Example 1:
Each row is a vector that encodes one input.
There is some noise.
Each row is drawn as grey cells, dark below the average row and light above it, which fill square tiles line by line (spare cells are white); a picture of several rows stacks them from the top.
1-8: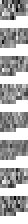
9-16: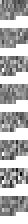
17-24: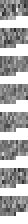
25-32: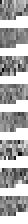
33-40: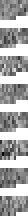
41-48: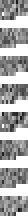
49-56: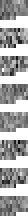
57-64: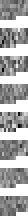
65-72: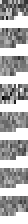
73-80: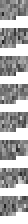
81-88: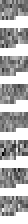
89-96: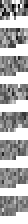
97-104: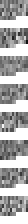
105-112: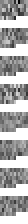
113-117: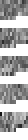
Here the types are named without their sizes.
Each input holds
four true/false values.
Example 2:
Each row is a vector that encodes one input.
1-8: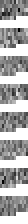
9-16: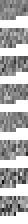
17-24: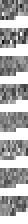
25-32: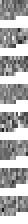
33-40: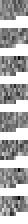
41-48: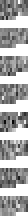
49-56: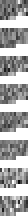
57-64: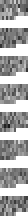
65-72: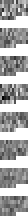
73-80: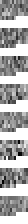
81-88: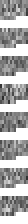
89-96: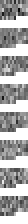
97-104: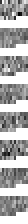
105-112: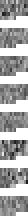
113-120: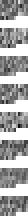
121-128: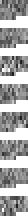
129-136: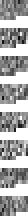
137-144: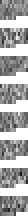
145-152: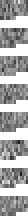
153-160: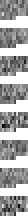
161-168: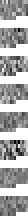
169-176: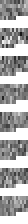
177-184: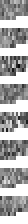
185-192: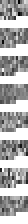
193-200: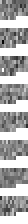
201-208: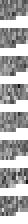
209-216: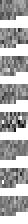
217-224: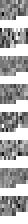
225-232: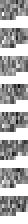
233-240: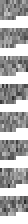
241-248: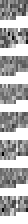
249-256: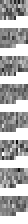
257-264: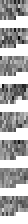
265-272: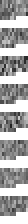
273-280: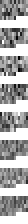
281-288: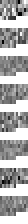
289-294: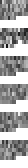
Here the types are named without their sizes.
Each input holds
four true/false values.
